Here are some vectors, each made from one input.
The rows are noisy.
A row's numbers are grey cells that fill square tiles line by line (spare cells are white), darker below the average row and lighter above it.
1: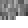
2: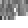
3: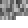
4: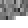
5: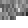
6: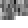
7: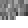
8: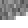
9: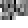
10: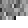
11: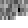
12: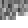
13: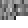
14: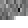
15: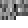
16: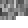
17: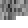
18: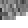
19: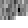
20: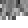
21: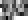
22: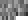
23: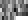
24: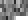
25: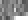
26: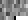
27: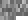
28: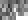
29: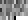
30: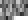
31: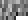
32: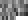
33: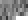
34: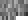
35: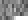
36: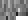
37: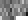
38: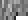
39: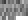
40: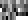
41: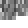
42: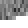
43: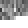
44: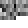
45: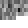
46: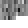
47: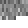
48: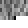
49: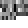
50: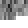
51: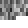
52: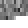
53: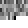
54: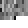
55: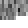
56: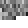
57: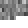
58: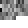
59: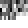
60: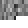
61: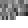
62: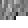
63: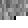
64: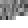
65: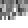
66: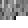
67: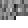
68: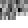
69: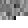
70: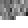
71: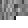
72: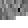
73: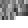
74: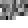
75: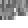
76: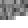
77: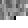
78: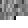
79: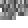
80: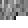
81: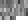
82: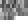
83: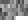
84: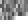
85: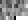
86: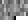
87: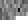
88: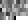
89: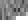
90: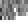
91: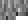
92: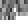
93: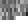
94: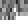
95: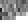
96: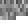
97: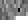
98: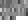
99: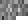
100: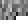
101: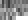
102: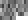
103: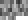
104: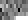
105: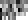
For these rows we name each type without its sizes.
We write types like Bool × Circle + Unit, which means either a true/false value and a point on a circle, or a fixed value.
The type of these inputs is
(Circle + Line) × (Tree + Unit).
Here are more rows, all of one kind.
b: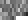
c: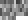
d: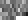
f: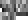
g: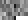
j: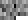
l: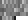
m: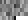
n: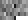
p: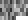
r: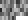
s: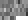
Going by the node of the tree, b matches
d, g, m and r.
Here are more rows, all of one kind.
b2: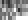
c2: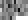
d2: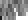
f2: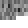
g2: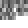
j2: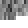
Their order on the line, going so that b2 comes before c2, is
b2, g2, d2, j2, f2, c2.
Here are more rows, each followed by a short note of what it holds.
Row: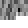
a point on a line and a node of a tree
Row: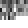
a point on a line and a node of a tree
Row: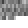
a point on a circle and a node of a tree
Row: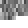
a point on a line and a node of a tree
